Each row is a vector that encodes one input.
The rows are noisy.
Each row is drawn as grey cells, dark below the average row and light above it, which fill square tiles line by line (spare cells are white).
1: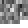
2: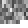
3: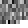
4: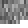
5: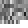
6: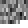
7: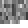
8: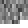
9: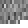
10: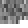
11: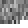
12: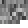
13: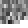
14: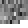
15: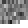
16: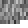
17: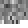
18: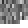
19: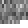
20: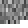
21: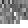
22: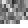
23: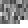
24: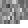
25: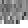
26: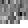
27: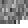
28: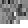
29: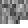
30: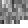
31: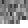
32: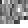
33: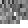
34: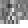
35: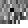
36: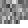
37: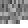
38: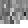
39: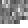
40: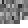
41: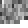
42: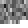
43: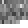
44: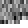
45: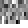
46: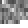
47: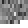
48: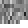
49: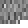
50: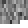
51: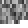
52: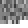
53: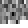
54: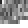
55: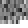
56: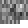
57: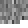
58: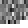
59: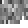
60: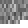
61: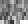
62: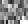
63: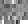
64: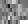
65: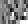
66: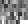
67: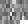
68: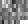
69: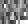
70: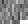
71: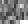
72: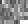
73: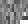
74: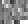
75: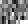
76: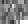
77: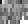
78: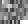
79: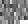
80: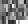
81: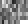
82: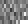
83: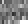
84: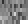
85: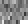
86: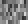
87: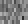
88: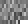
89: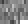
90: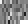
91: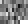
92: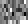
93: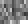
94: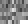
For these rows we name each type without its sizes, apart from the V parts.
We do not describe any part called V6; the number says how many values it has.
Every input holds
a value of V6, together with either a node of a tree, or four true/false values.
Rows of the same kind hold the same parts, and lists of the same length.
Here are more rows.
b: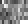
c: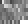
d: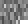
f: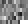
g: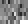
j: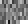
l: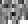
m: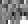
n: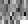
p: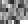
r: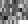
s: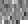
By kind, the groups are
b, c, d, f, g, l, m, n, p, s
j, r

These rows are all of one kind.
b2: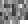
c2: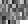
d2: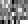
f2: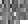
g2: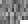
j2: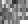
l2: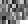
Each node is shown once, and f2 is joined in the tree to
b2 and j2.
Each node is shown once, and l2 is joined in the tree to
c2.
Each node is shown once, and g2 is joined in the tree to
d2.
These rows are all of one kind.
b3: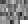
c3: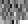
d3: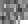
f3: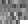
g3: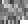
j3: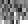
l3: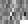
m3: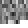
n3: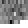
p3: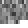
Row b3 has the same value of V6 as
c3, f3, j3 and n3.
